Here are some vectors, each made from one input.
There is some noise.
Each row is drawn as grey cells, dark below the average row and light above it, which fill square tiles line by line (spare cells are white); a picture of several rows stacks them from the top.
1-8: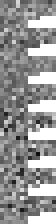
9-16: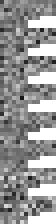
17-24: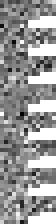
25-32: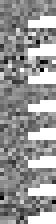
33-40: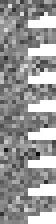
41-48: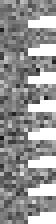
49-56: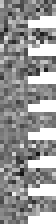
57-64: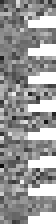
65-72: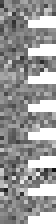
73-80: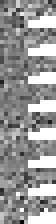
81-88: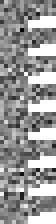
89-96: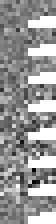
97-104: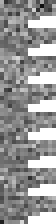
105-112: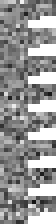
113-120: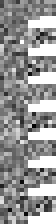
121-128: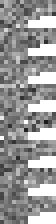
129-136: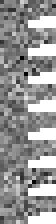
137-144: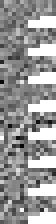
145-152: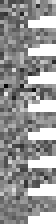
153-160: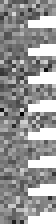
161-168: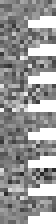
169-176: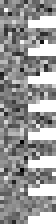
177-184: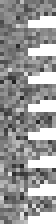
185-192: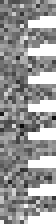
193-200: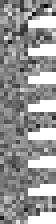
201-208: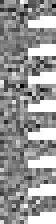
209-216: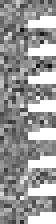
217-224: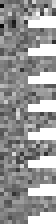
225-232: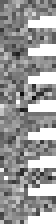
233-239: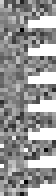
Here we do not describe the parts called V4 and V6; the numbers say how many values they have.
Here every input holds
either a value of V4 and a value of V6, or a list of up to three points on a 5-point circle.
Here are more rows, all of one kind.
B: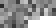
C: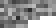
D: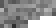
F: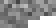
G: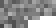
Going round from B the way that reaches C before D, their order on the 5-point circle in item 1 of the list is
B, G, F, C, D.
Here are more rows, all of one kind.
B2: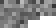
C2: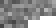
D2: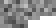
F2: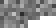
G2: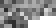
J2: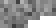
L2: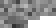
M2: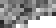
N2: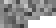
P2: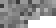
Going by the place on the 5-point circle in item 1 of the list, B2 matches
J2 and L2.
